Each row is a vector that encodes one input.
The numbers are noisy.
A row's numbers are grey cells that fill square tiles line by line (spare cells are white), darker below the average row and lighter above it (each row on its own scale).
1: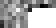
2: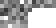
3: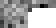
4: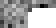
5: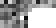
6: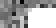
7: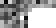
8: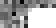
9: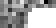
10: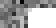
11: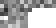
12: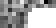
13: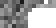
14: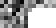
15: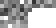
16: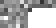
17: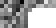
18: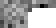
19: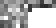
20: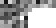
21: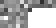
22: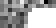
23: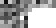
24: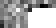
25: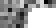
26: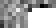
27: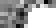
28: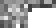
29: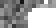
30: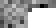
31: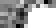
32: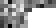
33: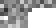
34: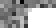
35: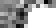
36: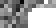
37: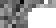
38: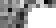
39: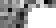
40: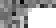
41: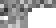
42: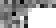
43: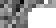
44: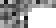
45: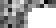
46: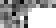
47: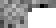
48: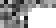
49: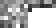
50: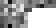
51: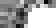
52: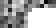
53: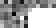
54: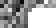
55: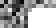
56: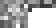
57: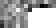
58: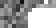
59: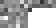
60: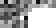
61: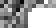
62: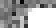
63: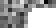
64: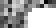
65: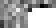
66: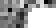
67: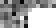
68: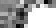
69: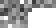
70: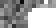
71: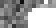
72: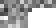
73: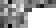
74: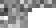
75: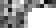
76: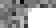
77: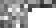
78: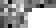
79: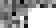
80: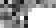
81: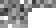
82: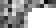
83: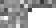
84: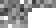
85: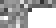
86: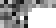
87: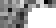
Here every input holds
either a point on an 11-point line, or a node of a 12-node tree.
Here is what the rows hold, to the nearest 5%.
About 60% of them hold a point on an 11-point line. The rest hold a node of a 12-node tree.
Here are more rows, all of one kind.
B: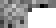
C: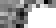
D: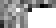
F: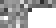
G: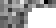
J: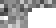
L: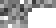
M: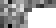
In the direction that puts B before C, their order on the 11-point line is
L, J, F, D, B, M, G, C.
